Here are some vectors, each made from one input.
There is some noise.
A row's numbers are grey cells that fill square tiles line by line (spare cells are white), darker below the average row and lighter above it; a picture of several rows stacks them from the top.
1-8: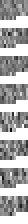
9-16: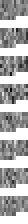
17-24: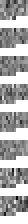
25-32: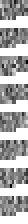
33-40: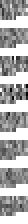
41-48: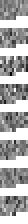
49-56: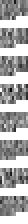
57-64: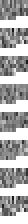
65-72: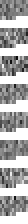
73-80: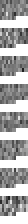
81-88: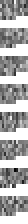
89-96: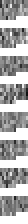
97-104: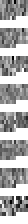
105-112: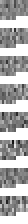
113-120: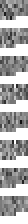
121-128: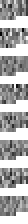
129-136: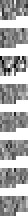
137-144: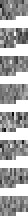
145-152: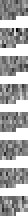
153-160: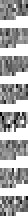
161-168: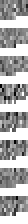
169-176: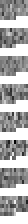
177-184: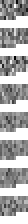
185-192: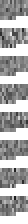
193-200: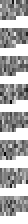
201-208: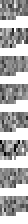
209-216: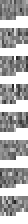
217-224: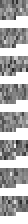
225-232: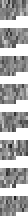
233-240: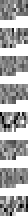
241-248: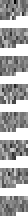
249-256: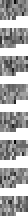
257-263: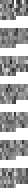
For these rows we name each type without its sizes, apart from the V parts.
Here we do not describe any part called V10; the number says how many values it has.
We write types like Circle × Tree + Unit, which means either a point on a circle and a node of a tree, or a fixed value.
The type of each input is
List(Line × (Line + V10)).
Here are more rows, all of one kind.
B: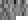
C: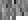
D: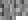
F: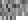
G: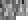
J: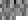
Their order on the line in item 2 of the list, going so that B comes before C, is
B, D, G, C, J, F.
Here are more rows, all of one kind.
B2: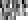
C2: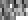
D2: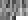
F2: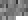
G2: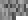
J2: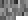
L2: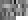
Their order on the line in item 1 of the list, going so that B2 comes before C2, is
B2, D2, G2, C2, F2, J2, L2.
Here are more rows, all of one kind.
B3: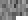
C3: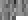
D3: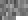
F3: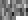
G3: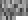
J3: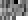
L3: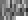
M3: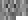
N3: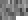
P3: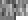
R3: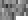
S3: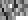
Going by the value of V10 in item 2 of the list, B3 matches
P3 and S3.
